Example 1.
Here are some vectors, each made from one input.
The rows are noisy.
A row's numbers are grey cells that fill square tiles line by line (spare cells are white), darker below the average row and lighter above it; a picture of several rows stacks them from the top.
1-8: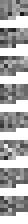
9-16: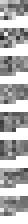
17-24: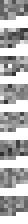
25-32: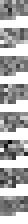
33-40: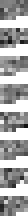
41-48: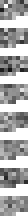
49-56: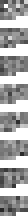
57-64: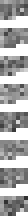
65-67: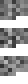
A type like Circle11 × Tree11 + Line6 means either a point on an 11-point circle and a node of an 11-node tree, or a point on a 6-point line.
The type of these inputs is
(Bool × Bool × Bool + Unit) × Line4.
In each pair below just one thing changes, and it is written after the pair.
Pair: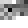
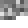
one of the three true/false values
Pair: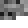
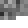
the place on the 4-point line
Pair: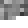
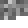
one of the three true/false values
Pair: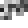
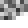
the place on the 4-point line
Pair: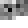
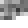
one of the three true/false values
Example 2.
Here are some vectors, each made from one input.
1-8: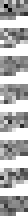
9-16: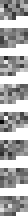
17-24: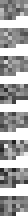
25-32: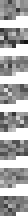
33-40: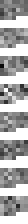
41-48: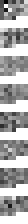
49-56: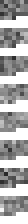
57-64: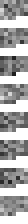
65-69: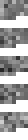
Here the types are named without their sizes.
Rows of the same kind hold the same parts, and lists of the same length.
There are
2 kinds of row.
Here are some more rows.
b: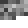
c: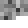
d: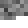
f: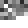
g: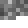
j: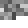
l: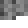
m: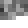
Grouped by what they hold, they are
b, c, d, f, j
g, l, m

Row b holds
a point on a line and three true/false values.
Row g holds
a point on a line.
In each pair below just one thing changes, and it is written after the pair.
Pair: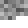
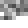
one of the three true/false values
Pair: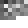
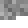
one of the three true/false values
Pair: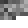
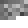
the place on the line
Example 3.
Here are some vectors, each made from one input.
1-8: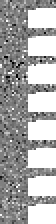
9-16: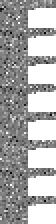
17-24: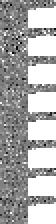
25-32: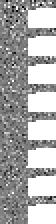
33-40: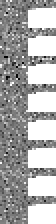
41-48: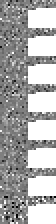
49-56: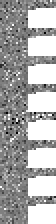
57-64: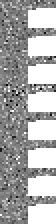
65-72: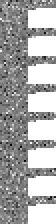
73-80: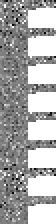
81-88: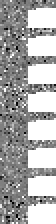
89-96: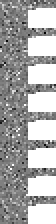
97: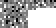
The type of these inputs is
Bool × Circle9.
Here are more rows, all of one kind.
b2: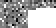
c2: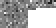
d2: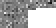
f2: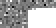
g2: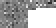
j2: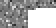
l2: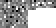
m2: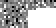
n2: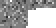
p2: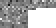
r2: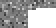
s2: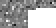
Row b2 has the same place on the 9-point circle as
j2 and s2.
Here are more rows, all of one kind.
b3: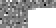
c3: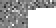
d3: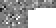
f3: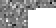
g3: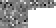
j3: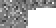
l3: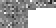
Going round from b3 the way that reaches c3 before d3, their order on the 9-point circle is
b3, g3, c3, d3, f3, l3, j3.
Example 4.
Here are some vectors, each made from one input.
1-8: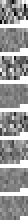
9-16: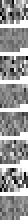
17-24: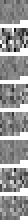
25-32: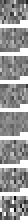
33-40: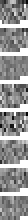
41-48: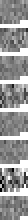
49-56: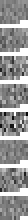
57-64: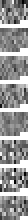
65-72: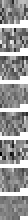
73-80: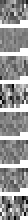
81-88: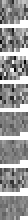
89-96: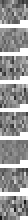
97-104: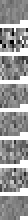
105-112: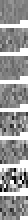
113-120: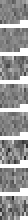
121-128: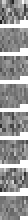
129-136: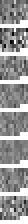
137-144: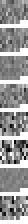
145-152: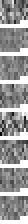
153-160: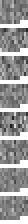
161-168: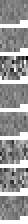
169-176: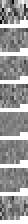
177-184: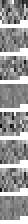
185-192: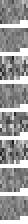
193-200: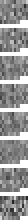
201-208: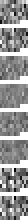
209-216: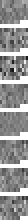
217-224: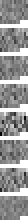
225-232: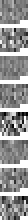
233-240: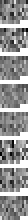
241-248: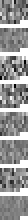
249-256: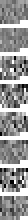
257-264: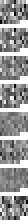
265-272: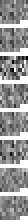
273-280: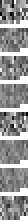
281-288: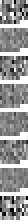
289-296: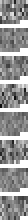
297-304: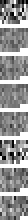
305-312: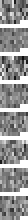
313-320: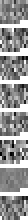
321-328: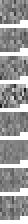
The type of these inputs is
Label9 × Label9.
